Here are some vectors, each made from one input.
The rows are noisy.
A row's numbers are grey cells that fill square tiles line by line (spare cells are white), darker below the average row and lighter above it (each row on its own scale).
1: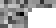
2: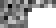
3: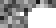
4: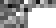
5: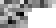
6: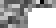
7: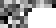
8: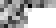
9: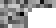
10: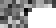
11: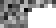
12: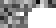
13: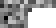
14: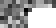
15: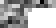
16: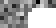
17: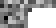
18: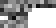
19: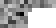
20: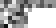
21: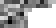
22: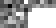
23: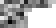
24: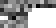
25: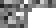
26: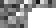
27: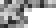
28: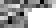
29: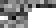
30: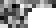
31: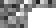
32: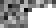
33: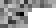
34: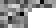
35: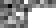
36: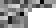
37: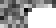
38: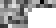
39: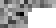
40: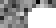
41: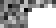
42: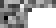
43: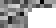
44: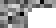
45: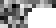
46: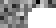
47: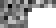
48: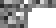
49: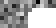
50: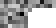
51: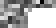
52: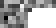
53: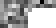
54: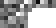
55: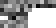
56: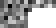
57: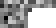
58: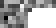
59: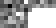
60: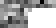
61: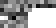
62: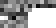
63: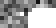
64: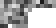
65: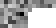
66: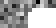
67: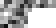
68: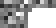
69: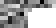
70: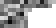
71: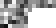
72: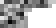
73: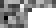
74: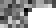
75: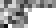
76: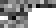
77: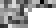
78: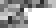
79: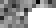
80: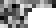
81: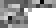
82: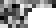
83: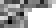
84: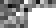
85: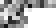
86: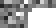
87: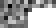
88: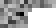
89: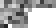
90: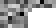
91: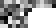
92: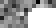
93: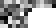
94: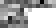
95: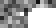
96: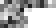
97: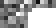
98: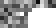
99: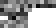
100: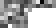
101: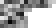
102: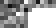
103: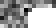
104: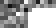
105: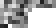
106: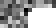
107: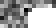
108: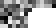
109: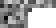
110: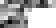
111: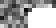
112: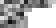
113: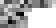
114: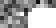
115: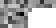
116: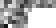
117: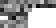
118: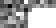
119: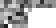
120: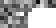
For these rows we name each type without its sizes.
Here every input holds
either four true/false values, or a list of points on a circle.
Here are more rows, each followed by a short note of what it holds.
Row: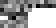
the empty list
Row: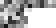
a list of two items
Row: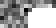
four true/false values
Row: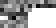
the empty list
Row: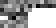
the empty list
